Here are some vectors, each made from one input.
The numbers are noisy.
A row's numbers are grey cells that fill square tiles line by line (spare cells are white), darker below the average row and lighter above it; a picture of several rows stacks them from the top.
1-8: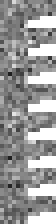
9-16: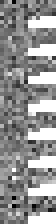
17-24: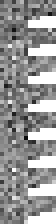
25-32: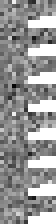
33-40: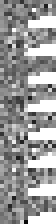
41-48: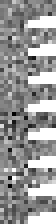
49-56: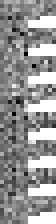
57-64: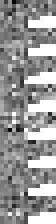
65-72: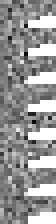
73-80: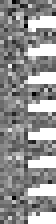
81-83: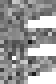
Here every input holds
four true/false values.
